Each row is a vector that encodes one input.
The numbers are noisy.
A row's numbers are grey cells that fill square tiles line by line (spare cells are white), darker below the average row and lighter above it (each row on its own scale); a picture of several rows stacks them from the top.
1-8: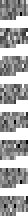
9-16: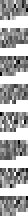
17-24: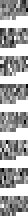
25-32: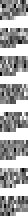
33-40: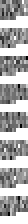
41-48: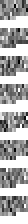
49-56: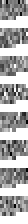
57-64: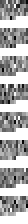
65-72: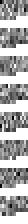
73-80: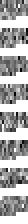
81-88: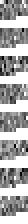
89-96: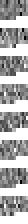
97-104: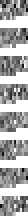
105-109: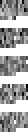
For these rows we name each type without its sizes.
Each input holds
two labels.
